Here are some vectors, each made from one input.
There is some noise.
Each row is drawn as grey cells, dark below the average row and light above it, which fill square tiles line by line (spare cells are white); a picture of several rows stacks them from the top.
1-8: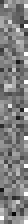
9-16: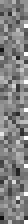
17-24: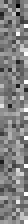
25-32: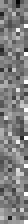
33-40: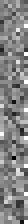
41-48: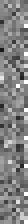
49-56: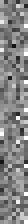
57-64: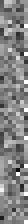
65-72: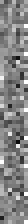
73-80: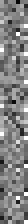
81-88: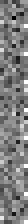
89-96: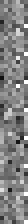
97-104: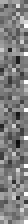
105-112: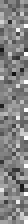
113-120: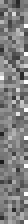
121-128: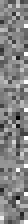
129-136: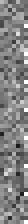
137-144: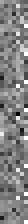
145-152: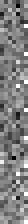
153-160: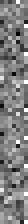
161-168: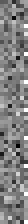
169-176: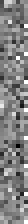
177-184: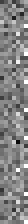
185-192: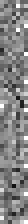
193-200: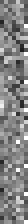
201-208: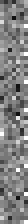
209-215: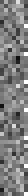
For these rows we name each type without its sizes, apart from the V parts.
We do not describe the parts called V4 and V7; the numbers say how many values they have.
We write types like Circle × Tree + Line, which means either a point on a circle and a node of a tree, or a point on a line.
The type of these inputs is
Bool × (Line + V7) × V4.
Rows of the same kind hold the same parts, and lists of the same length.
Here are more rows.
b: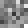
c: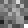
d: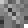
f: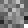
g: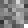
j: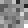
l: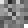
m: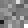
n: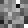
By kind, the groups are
b, c, d, f, g, l, m, n
j

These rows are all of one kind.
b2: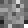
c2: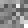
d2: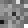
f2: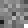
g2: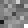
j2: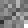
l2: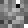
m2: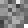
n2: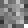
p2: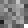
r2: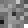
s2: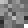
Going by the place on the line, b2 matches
n2 and p2.
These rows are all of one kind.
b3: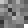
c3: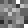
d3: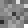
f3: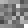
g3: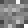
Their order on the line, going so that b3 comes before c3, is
f3, d3, b3, g3, c3.
